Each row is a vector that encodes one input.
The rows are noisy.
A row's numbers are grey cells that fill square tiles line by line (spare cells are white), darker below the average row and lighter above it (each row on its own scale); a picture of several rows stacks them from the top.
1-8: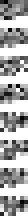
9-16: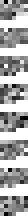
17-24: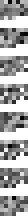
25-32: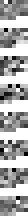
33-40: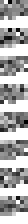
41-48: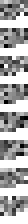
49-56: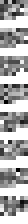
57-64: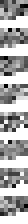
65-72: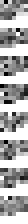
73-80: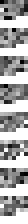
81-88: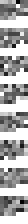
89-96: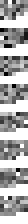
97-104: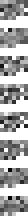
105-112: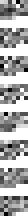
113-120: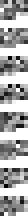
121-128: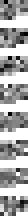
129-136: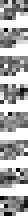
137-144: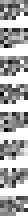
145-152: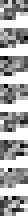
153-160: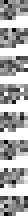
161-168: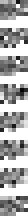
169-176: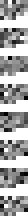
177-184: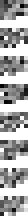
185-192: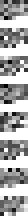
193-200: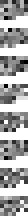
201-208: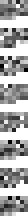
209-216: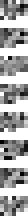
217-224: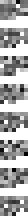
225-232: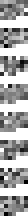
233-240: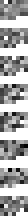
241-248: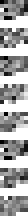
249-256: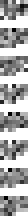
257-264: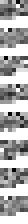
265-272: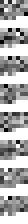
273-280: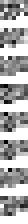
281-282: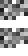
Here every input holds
either a point on a 17-point circle, or a fixed value, or four true/false values.
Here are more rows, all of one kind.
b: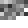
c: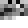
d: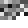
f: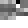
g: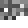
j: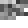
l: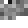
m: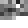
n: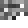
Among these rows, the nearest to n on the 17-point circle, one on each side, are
d and g.
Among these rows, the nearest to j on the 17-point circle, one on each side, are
b and f.
